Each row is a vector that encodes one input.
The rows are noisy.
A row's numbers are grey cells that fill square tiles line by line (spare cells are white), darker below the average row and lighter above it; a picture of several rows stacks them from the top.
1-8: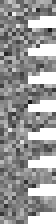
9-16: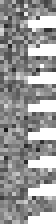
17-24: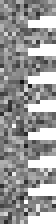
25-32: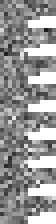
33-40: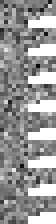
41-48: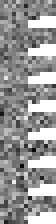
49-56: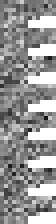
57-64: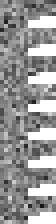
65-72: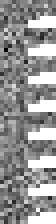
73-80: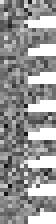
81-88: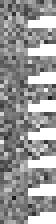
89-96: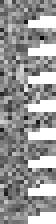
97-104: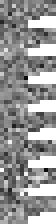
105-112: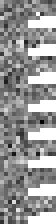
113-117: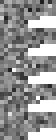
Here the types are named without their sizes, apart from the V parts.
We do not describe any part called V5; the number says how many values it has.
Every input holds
a label and a true/false value, together with a list of values of V5.
